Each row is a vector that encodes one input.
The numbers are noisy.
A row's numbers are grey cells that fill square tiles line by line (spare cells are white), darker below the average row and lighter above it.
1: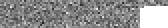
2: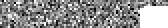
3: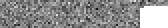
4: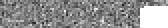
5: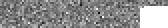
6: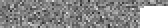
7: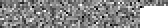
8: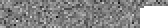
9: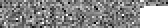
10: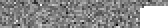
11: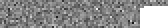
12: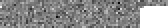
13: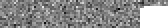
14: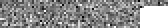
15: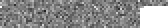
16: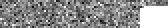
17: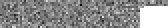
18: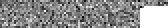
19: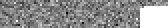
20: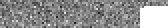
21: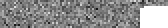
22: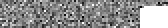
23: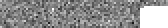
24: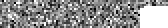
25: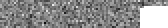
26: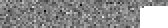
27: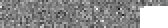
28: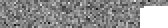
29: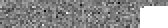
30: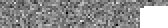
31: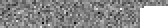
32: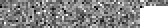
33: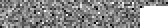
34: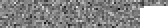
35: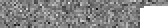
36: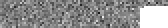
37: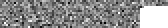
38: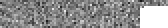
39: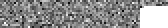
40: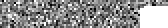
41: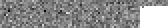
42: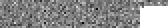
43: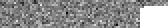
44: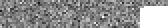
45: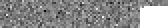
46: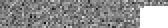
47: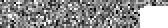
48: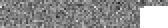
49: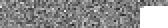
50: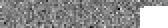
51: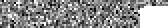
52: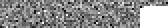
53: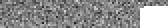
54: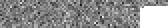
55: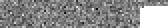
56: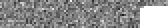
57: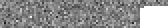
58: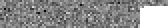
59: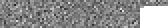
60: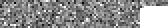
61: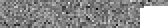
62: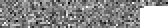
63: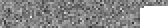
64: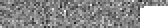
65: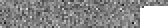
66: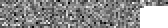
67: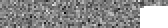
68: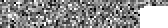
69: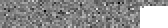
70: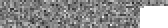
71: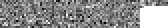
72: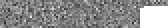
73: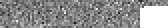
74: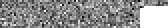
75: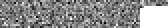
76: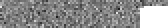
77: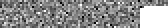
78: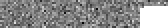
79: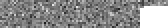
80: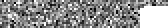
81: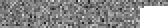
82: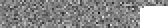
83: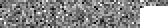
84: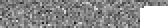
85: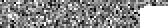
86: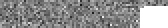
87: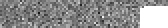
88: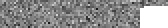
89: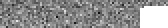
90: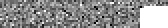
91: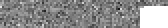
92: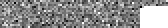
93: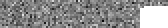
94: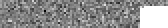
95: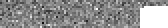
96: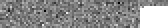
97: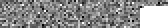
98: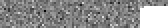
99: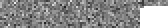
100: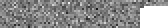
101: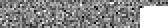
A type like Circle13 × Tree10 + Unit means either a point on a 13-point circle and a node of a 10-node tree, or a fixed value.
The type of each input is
List2(Bool × Line5).
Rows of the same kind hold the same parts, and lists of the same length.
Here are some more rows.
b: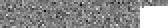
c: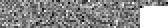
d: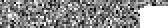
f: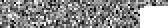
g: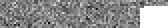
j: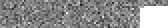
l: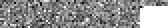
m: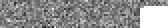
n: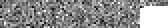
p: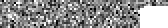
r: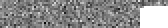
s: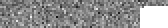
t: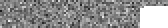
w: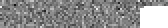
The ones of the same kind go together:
b, c, j, l, m, s, t, w
d, f, p
g, n, r

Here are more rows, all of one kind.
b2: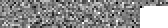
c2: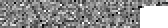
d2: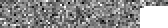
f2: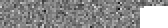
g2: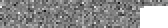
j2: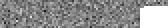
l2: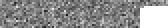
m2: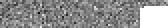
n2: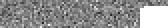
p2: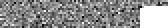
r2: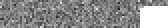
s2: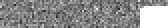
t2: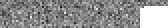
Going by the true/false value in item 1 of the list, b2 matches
c2, d2 and p2.
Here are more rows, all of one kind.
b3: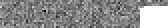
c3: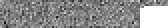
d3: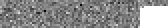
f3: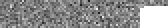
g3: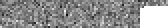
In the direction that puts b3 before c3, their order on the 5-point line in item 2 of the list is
d3, f3, b3, g3, c3.
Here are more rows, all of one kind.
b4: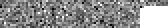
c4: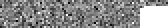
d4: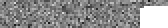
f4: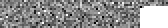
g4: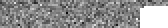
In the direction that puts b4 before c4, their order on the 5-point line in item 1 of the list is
b4, c4, f4, d4, g4.
